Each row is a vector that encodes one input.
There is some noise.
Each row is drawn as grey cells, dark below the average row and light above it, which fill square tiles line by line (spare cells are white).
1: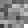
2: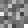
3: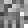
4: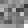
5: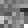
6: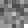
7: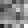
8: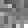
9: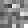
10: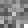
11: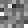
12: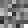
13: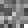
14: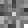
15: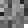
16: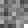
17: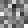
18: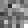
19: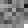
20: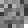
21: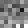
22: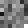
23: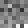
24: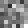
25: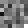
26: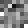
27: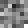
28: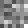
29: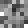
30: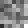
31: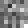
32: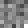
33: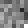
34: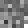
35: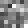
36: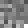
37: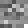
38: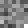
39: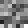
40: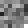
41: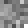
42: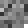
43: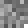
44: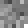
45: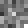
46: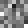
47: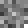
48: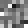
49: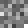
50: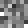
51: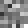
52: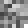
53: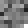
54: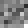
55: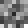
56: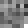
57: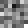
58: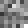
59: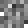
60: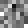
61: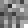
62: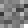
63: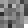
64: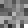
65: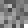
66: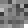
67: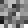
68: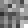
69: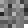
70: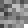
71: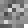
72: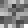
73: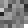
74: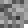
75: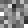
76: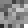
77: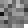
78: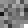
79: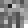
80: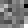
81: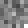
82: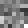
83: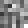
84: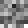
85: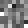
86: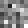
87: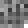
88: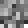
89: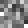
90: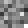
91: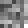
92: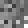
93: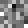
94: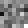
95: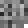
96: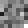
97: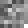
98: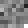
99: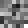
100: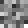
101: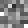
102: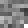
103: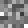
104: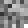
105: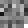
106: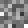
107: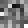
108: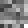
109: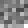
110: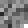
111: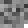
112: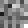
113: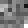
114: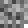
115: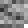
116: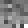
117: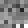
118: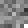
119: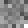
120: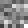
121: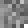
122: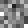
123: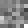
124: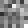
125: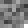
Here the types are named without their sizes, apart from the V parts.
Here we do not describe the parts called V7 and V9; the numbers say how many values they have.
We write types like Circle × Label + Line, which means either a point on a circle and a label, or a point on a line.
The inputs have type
Line × (Line × V7 + V9).
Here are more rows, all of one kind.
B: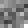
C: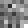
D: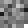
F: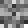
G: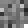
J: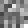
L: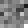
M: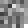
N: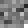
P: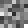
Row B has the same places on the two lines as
L and N.
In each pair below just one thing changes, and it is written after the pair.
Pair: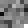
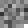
the value of V7
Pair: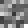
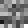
the value of V7
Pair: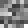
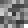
the value of V7
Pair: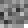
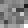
the value of V7
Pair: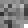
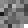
the value of V7
